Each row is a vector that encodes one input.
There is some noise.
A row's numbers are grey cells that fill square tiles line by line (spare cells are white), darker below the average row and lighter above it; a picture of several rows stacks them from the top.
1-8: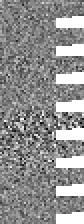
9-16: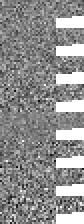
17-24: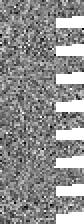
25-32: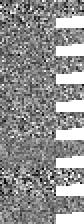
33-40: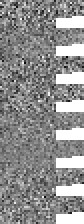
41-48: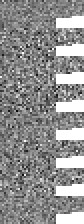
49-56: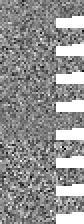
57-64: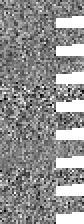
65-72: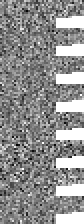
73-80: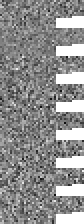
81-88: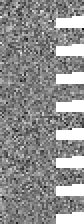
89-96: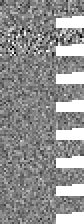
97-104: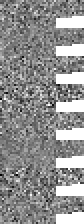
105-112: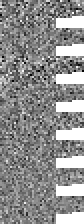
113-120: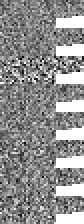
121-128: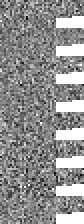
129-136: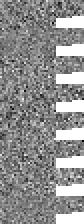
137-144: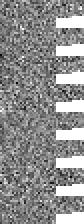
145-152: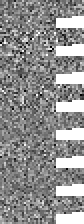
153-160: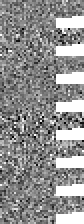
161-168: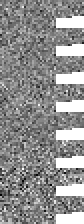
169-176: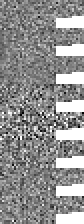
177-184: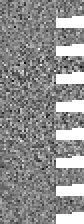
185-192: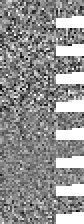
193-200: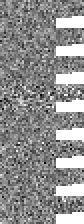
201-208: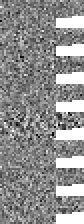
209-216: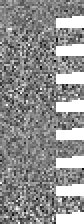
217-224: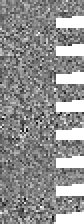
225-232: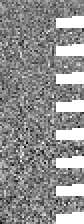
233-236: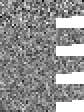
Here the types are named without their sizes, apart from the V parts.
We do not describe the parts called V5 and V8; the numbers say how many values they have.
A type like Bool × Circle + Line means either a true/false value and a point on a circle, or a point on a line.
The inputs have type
Bool × V5 + Line × V8.
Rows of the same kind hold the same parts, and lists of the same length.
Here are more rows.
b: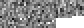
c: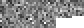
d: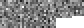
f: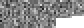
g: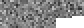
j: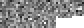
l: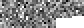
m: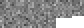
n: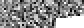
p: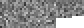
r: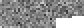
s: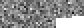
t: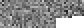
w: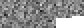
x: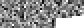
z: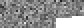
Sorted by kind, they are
b, f, g, n, x
c, d, j, l, m, p, r, s, t, w, z

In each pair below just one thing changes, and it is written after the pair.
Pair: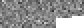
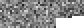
the place on the line
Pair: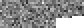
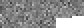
the value of V8
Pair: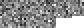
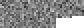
the place on the line
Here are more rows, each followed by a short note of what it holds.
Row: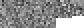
a true/false value and a value of V5
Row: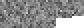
a true/false value and a value of V5
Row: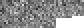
a point on a line and a value of V8
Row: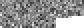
a point on a line and a value of V8
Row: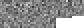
a true/false value and a value of V5
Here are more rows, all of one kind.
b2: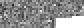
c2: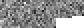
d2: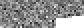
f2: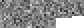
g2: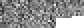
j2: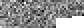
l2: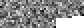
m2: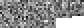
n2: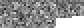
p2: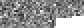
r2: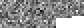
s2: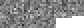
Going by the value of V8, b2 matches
g2, m2, p2 and r2.
